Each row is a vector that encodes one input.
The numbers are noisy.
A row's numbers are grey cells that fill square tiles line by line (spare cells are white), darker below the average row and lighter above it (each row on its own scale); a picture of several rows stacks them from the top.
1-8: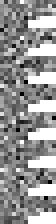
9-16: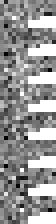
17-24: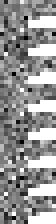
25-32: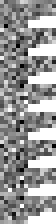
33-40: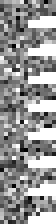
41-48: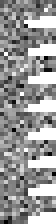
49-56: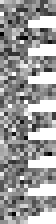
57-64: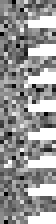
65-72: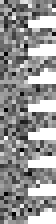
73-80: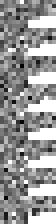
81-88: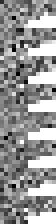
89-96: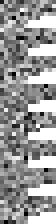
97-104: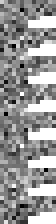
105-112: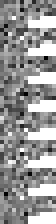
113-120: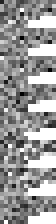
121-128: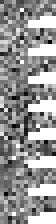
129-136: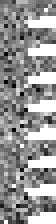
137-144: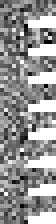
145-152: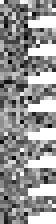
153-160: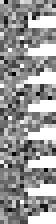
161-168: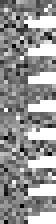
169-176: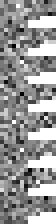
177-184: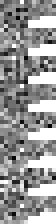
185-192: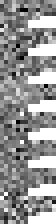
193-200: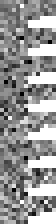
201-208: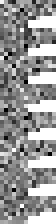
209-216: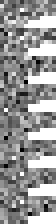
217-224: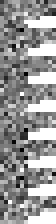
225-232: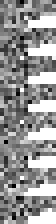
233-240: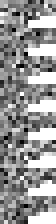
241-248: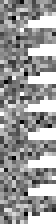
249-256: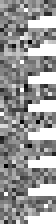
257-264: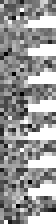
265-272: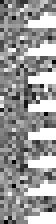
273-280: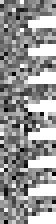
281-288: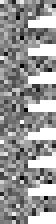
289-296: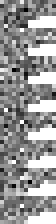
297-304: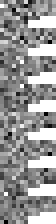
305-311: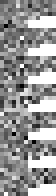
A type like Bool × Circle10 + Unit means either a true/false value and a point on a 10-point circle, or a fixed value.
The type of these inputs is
(Bool × Label8 + Line6) × (Tree11 + Unit) + Line12.
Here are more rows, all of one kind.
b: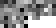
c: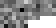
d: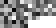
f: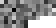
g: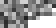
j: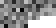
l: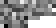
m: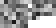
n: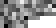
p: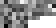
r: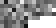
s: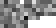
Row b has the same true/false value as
c and j.
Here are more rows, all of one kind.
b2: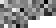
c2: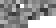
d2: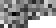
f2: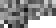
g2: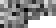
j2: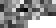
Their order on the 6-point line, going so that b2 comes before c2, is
b2, j2, f2, d2, c2, g2.
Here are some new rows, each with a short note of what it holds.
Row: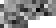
a point on a 6-point line and a node of an 11-node tree
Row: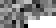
one of 8 labels and a true/false value
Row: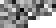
a point on a 6-point line
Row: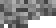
a point on a 6-point line and a node of an 11-node tree
